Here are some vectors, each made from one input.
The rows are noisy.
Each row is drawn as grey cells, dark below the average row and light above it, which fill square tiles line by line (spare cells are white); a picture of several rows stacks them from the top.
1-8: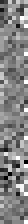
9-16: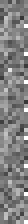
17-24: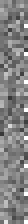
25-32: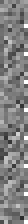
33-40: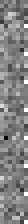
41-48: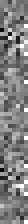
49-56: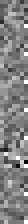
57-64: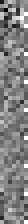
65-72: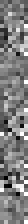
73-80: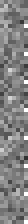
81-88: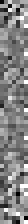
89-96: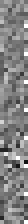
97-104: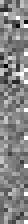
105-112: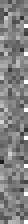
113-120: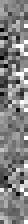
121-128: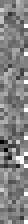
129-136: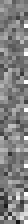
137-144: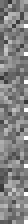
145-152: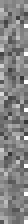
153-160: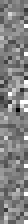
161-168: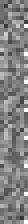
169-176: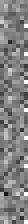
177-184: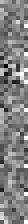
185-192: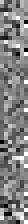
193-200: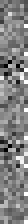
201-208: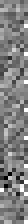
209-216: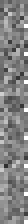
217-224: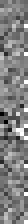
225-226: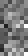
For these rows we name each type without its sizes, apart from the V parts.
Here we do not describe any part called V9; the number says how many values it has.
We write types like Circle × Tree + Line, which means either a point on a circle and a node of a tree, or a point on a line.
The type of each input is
Line × Line + List(Bool × V9).
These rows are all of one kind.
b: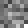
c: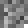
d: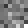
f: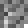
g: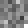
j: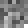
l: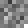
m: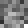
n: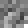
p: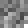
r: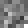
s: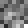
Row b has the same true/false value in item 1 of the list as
d, m and s.
